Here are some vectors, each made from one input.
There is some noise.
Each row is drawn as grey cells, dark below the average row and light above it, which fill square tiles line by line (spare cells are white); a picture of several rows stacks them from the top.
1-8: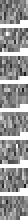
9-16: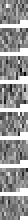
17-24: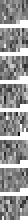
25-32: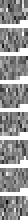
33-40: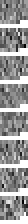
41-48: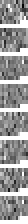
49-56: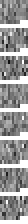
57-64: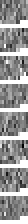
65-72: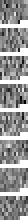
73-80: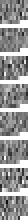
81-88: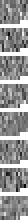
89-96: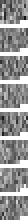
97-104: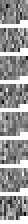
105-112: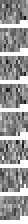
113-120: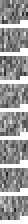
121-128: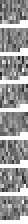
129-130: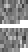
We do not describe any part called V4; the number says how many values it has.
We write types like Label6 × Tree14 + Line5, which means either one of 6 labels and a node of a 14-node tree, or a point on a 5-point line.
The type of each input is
(Bool × Bool × Bool × Bool + Unit) × Circle9 × V4.
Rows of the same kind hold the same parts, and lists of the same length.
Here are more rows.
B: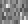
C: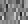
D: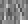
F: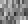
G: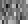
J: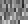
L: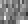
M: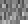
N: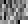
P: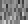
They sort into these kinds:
B, D, F, L
C, G, J, M, N, P

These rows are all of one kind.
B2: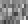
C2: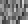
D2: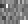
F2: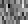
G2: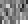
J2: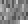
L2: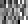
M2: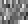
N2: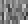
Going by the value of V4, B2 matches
D2, F2 and M2.
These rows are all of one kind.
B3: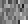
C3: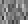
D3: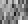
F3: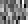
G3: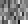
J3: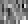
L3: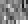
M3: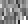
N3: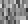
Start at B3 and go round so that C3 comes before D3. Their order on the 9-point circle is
B3, C3, D3, G3, F3, J3, N3, L3, M3.
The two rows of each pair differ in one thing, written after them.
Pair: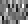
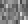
one of the four true/false values
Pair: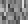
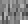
one of the four true/false values
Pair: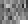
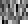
the value of V4
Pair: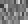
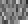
one of the four true/false values
